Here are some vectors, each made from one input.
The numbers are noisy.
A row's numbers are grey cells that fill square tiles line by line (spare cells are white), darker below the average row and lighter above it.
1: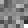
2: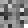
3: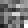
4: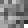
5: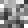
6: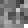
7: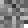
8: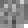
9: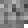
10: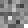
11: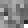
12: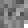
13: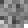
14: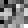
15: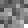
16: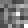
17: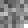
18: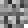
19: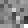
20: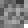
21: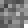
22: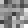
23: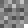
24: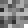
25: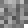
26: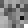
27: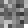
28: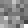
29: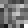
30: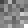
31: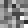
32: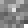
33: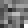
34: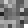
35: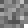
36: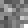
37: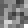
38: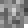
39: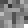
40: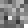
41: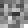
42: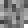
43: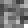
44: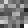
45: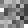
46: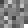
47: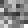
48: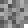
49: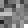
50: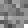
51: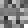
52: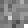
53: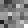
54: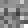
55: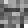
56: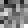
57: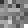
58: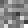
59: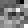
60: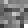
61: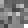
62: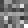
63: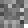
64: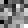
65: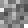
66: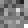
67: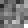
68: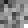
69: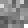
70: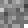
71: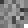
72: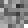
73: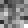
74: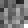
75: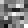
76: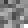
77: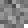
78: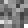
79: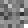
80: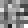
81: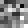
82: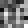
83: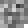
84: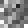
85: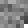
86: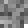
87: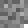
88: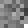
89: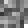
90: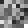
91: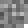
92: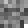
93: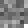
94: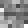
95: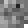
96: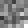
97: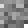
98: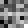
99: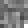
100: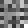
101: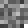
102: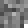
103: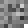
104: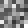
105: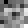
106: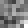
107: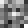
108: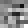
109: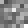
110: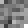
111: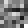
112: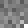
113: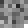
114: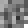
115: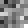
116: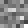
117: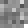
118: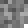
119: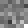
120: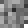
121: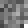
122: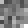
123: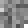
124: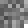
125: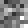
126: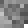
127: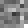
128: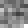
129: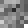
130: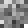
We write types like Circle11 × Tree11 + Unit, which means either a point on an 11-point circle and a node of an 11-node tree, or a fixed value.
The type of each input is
Bool × Bool × Bool × Label10 + Line6.
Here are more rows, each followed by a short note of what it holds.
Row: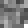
a point on a 6-point line
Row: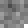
one of 10 labels and three true/false values
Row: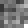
a point on a 6-point line
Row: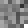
one of 10 labels and three true/false values
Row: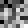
one of 10 labels and three true/false values
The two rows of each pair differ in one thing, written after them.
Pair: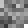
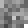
one of the three true/false values
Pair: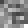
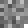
the label
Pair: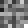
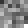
the label
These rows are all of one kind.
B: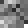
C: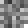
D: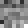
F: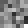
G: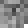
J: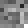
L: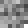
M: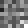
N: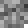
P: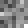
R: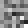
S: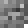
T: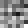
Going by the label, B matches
G, L, N and T.
